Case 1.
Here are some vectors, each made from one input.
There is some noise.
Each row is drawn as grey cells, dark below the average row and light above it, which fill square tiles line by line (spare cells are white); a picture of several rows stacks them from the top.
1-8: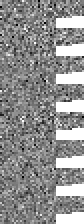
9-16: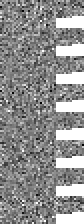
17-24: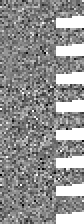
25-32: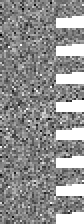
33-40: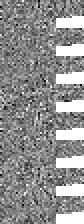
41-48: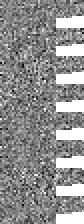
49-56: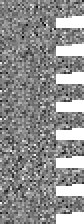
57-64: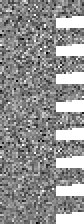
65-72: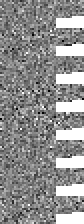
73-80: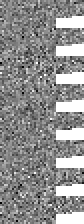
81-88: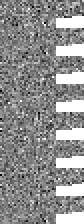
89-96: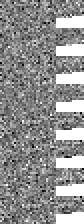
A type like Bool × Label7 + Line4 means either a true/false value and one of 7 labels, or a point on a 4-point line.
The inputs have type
(Line3 × Line5 + Unit) × Line11.
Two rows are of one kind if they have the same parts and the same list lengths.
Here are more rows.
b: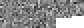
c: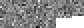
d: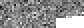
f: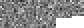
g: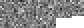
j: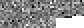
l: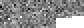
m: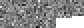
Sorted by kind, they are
b, c, d, f, g, l, m
j

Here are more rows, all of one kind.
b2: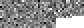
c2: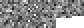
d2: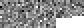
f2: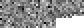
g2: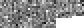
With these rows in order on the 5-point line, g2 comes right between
b2 and f2.
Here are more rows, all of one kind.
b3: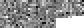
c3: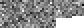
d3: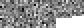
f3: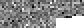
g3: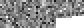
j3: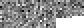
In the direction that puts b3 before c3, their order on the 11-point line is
j3, d3, g3, b3, c3, f3.
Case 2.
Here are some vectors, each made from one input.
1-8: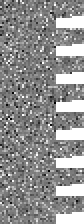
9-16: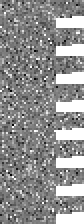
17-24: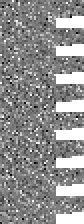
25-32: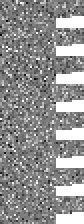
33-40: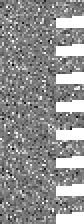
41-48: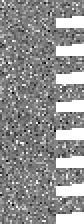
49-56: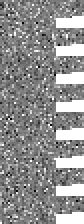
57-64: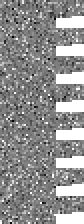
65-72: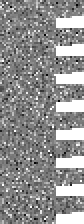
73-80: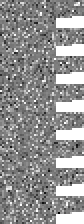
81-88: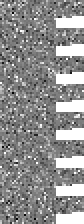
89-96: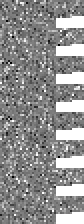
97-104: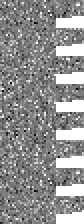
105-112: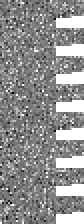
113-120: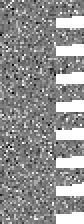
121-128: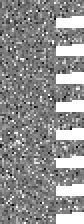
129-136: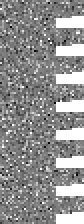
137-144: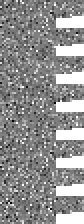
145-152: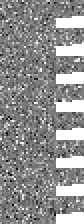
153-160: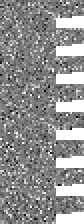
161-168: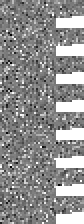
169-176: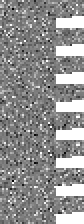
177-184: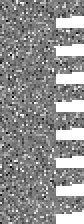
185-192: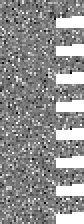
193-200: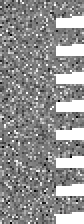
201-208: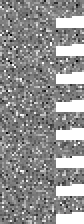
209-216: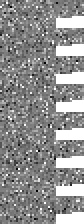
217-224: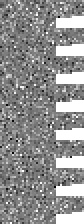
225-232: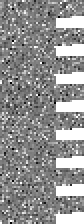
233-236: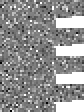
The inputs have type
Circle11 × (Line3 × Line5 + Unit).
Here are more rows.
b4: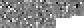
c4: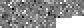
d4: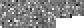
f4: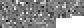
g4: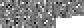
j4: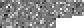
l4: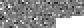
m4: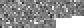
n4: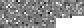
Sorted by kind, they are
b4, c4, d4, j4, l4, m4, n4
f4, g4

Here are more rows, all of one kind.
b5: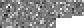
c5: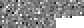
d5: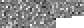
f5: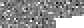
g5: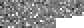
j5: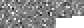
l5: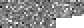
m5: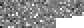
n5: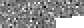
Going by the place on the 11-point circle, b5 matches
d5 and l5.
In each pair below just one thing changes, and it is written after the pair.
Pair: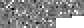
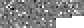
the place on the 5-point line
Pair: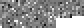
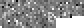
the place on the 5-point line
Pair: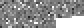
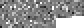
the place on the 5-point line
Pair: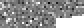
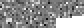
the place on the 3-point line
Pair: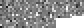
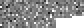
the place on the 5-point line
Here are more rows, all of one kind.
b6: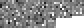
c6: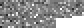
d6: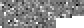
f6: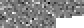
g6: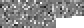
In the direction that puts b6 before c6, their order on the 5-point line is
g6, b6, d6, f6, c6.
